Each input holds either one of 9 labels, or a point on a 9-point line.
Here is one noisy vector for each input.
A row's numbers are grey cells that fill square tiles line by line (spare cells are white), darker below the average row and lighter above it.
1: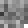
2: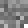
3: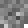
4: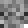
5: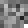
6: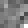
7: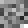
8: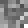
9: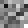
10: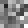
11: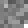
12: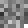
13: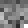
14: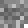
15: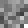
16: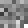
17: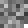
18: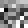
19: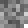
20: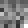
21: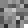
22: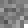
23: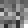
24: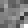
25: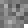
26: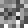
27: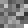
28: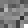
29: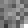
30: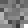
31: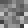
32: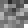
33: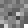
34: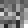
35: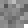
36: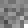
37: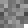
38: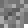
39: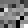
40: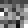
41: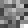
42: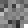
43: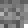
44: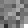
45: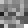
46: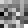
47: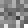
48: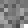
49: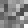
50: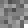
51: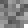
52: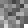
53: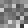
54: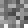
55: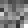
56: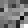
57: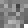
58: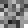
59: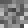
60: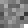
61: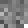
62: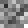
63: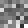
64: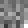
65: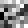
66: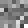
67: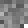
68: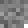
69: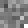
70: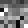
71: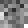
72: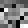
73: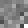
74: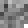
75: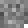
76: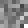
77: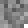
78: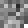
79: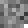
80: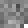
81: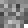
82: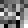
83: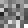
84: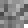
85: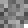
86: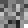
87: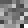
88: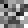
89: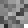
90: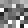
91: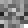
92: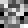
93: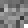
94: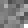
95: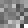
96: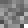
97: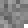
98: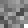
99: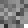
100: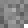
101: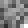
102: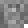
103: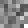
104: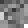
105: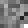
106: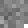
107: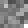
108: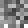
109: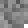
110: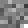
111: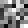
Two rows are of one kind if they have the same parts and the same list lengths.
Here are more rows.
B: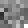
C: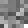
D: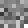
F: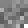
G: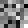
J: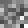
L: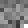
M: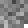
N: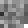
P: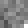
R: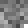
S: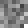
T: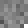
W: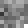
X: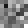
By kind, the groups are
B, F, J, P, T
C, D, G, L, M, N, R, S, W, X

